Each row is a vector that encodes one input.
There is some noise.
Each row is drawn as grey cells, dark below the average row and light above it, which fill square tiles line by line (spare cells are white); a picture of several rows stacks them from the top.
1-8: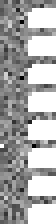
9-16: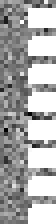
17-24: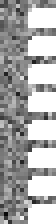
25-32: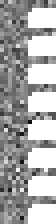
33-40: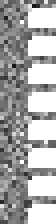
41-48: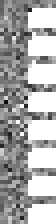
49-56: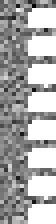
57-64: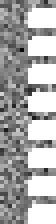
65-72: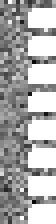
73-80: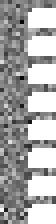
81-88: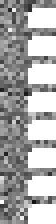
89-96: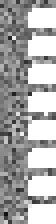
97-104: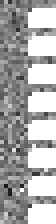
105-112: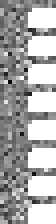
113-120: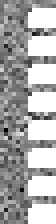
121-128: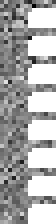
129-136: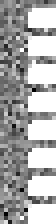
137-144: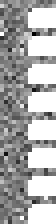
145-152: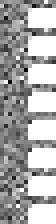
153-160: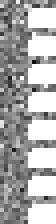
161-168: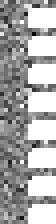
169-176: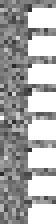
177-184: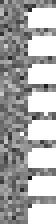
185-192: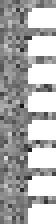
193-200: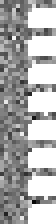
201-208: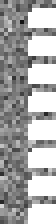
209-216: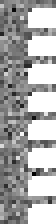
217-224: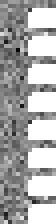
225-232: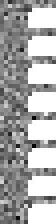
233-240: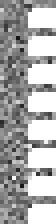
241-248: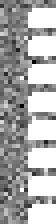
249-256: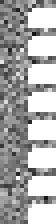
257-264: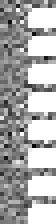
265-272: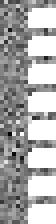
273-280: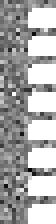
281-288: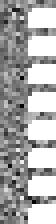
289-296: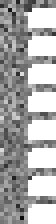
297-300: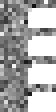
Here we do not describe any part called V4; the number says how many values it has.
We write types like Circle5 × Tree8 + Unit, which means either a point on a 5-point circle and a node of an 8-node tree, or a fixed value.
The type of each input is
(Bool × Line11 + V4) × Circle6.
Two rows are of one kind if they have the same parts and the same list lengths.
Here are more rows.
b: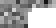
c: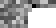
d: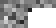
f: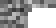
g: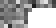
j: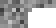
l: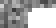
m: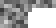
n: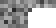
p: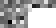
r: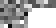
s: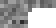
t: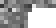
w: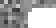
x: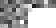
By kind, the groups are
b, d, f, j, l, m, n, s, t, w
c, g, p, r, x

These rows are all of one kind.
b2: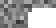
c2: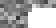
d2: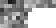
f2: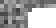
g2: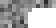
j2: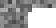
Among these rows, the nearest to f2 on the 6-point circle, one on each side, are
c2 and g2.
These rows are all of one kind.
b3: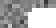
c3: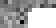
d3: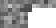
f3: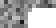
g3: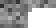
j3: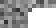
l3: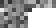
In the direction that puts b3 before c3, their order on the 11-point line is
g3, l3, d3, b3, f3, c3, j3.
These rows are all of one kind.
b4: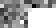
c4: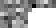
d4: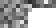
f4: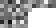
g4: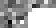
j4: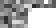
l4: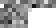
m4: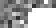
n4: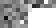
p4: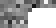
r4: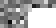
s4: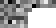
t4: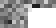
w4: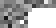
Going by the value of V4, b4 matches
f4, l4 and s4.
